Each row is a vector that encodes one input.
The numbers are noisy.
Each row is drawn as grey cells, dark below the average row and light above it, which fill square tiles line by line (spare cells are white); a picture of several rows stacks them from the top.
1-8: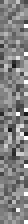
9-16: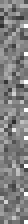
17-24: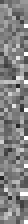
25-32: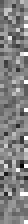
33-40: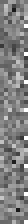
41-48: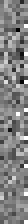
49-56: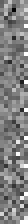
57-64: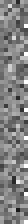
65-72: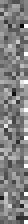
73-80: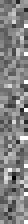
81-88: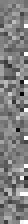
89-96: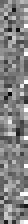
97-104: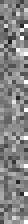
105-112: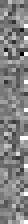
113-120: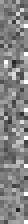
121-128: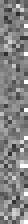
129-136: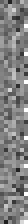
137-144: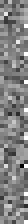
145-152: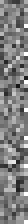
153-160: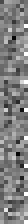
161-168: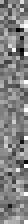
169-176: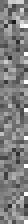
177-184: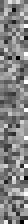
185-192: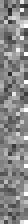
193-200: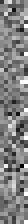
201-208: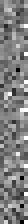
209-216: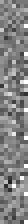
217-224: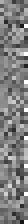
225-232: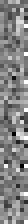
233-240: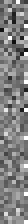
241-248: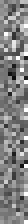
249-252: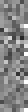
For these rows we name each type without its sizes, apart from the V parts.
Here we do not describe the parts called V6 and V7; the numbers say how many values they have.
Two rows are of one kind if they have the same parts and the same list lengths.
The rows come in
2 kinds.
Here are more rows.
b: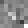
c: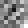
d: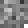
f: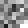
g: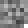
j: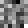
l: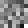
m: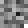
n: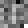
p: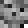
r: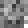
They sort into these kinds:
b, d, g, j, l, m, n, p
c, f, r

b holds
a point on a circle, four true/false values, a value of V6 and a value of V7.
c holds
a point on a circle and a value of V7.
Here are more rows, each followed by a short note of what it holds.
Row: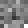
a point on a circle, four true/false values, a value of V6 and a value of V7
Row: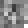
a point on a circle and a value of V7
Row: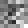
a point on a circle and a value of V7
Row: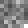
a point on a circle, four true/false values, a value of V6 and a value of V7
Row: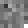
a point on a circle, four true/false values, a value of V6 and a value of V7
